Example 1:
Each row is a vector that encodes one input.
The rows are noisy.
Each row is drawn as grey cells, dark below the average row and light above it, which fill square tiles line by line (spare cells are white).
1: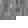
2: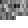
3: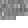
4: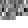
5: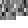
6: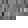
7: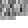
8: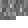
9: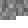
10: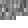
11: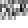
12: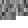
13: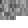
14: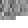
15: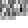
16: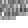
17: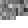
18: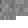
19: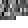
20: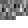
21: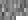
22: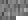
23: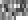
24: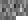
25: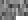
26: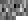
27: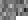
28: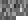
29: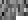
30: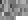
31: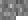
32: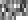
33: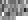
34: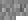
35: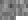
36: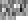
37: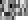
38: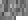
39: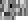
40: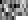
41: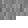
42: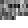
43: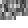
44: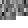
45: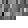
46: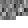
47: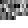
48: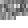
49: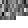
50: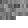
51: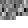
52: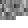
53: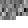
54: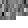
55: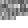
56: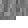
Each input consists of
a point on a 6-point line.
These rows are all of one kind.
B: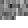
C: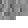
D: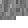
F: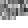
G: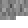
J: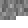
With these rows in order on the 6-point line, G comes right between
B and C.
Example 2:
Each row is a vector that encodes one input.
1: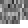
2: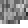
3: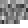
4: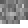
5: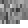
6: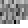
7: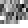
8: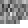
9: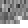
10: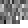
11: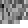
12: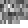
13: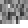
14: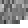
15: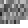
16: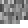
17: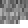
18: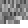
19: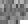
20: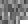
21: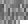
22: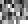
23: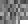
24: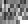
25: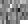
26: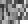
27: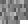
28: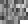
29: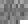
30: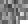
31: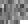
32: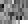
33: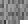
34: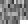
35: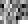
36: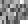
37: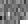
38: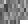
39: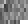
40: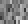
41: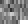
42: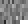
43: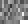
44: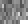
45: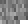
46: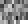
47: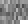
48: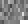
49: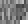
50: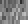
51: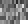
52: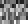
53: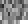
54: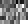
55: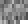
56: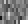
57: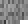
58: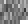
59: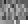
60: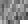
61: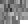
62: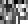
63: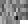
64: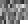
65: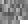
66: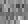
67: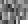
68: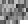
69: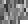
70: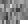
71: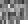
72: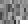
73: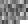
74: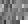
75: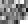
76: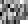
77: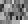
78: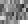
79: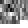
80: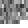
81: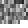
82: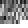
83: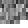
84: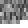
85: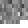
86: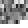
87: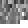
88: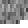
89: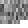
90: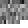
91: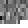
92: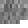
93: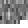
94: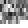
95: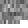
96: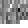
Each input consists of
a point on an 18-point line.
